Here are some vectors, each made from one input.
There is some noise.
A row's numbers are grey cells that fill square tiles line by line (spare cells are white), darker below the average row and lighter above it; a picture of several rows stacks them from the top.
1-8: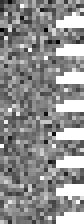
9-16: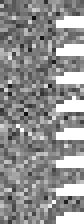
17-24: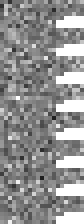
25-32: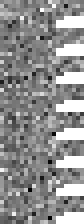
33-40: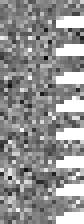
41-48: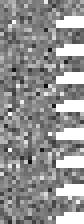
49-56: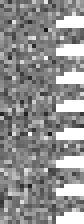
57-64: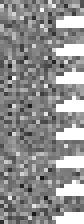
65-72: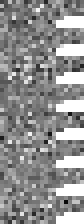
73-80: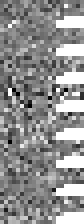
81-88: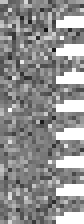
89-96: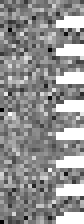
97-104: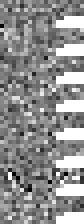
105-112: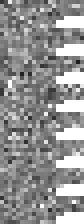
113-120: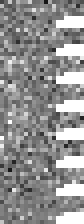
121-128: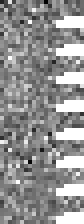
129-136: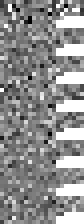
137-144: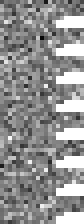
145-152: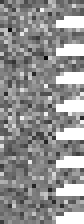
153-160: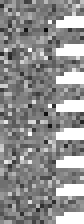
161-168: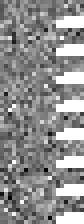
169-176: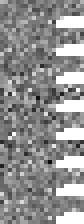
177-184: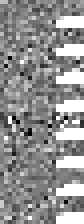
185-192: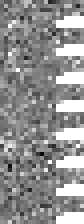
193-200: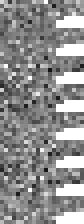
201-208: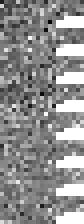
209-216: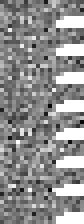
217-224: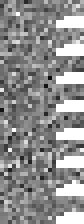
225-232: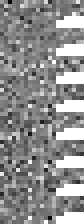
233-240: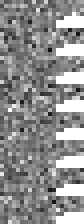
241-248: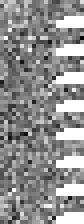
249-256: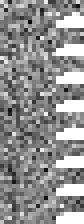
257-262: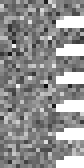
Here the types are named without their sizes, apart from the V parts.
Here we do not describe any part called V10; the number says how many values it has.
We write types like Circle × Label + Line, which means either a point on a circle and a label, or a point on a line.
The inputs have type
List(Bool × V10).
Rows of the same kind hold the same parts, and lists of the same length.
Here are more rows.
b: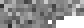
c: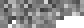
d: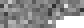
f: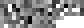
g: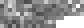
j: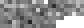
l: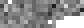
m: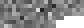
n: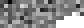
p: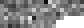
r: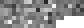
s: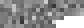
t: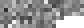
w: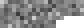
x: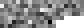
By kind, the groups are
b, c, d, g, j, l, m, n, s, t, w
f
p, r, x

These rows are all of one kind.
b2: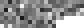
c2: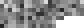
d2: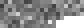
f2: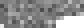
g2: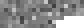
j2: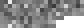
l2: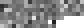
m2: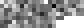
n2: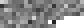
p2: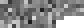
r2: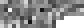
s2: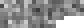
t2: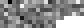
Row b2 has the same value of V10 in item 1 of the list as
d2 and f2.
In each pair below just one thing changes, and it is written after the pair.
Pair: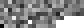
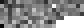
the true/false value in item 2 of the list
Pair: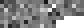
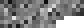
the true/false value in item 2 of the list
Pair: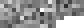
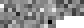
the true/false value in item 1 of the list
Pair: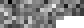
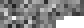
the value of V10 in item 2 of the list
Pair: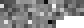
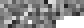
the true/false value in item 1 of the list
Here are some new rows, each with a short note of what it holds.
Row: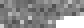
a list of one item
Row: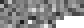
a list of two items
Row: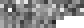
a list of two items
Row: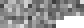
a list of one item
